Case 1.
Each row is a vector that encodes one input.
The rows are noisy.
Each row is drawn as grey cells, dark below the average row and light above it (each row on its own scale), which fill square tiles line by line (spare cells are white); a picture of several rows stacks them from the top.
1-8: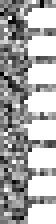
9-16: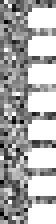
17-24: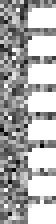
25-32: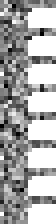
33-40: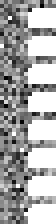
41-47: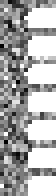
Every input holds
a list of up to two points on a 4-point line.
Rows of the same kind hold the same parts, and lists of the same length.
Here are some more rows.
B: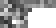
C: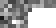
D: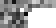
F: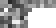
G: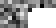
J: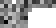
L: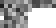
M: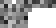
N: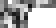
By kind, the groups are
B, C, F, J, M
D, G, N
L

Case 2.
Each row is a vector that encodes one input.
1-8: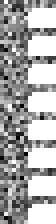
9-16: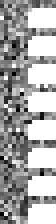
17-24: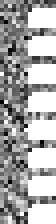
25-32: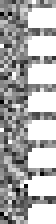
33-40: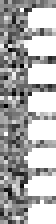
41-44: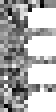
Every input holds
a list of up to two items, each a point on each of two 3-point lines.
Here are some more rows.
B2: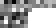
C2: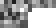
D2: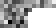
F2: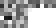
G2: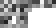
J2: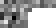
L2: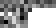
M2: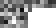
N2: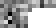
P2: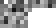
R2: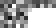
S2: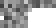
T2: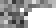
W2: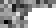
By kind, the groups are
B2, C2, D2, J2, N2, T2
F2, R2, S2
G2, L2, M2, P2, W2

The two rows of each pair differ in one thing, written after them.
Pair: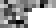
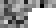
the place on one of the two 3-point lines in item 2 of the list
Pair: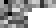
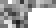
the place on one of the two 3-point lines in item 2 of the list
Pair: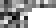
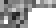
the place on one of the two 3-point lines in item 2 of the list
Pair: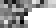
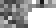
the place on one of the two 3-point lines in item 2 of the list
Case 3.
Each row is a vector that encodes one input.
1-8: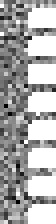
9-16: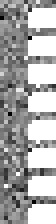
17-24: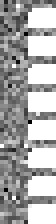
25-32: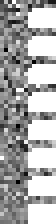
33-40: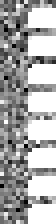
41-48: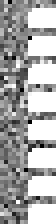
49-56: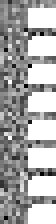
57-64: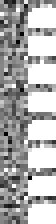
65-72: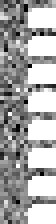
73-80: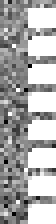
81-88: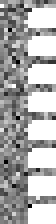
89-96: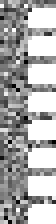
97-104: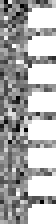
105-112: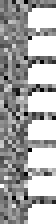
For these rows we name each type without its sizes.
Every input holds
either a point on each of two lines, or four true/false values.
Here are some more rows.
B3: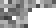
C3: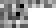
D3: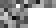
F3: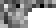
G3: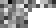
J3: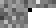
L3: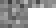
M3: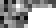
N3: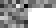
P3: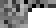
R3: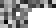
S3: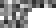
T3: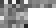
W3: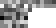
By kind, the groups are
B3, C3, D3, G3, J3, L3, M3, N3, T3, W3
F3, P3, R3, S3

